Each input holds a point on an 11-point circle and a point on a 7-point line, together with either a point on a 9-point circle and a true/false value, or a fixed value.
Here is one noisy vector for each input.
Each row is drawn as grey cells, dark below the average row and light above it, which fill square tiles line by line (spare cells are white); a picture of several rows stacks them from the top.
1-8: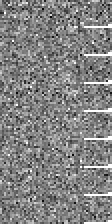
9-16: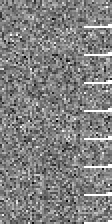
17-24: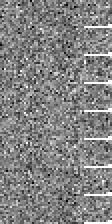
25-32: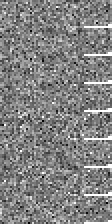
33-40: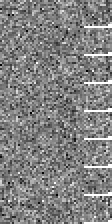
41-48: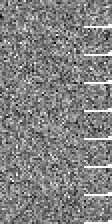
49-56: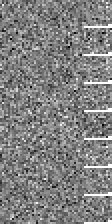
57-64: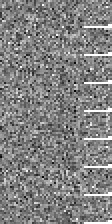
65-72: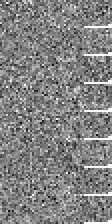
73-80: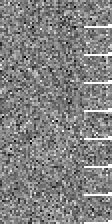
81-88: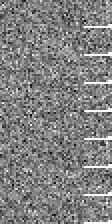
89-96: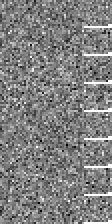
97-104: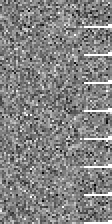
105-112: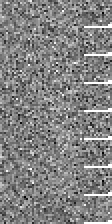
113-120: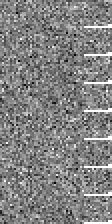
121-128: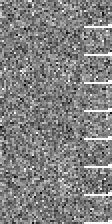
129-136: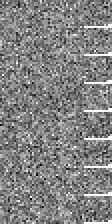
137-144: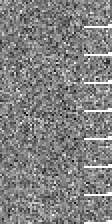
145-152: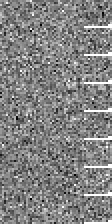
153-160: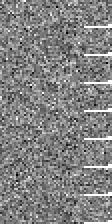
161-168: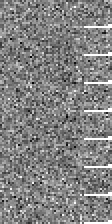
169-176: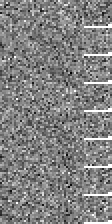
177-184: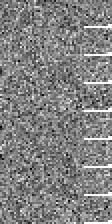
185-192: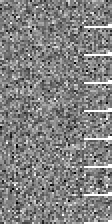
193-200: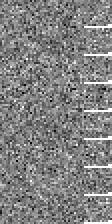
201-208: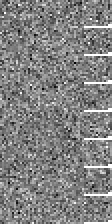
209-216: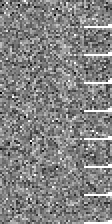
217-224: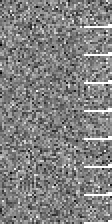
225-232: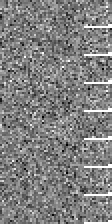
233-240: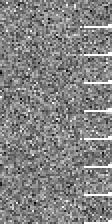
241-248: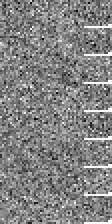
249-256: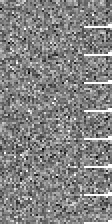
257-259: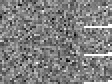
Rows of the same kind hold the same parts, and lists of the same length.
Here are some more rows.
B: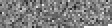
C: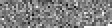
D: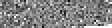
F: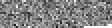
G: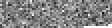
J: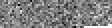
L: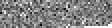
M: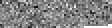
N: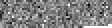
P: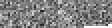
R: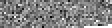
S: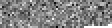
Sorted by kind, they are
B, L, P
C, D, F, G, J, M, N, R, S

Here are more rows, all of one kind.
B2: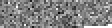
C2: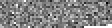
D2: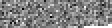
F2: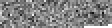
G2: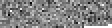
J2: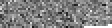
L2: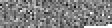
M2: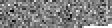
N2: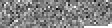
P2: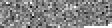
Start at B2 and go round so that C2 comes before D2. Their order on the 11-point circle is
B2, L2, C2, G2, F2, P2, N2, D2, M2, J2.
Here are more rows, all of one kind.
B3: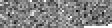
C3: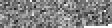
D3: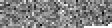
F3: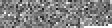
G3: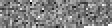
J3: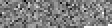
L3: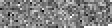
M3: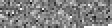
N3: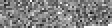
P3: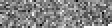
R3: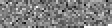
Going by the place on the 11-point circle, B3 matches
C3, D3, N3 and P3.
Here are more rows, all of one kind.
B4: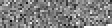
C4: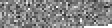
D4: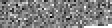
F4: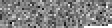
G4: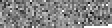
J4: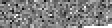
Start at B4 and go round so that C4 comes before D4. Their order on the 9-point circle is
B4, C4, G4, D4, J4, F4.
